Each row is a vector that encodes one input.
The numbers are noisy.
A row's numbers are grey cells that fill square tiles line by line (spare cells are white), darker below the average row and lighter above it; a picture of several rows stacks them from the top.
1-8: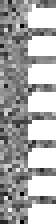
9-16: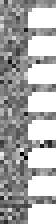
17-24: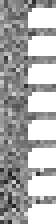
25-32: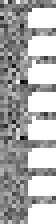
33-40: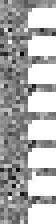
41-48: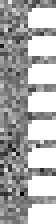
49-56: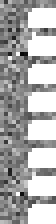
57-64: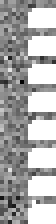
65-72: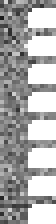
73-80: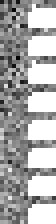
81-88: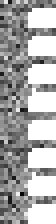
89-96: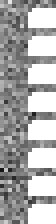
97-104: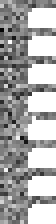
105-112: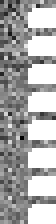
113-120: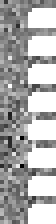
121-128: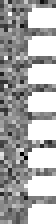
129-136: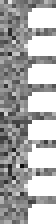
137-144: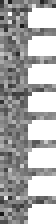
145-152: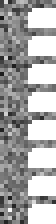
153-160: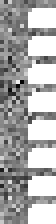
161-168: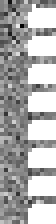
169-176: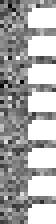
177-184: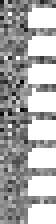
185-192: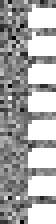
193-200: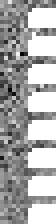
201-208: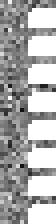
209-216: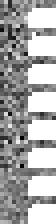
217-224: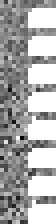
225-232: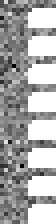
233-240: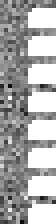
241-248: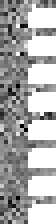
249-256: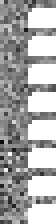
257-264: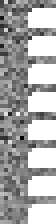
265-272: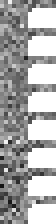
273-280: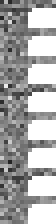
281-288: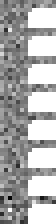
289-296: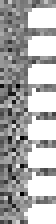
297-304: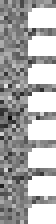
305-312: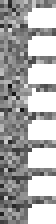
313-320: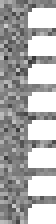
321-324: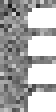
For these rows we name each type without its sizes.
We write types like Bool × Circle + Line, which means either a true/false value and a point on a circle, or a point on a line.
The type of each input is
Bool × Circle + Tree + Unit.
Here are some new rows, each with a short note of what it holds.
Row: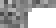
a node of a tree
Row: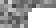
a node of a tree
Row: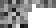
a point on a circle and a true/false value
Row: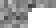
a node of a tree
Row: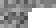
a node of a tree
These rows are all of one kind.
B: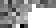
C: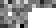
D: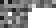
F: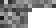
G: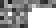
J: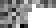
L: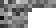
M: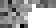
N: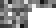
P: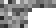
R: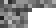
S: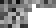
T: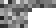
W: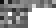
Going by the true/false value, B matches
J, M and S.
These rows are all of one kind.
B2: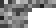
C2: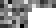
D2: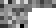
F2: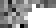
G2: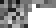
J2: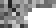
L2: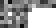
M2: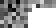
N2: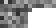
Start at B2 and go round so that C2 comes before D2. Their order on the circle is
B2, N2, M2, G2, L2, C2, F2, D2, J2.
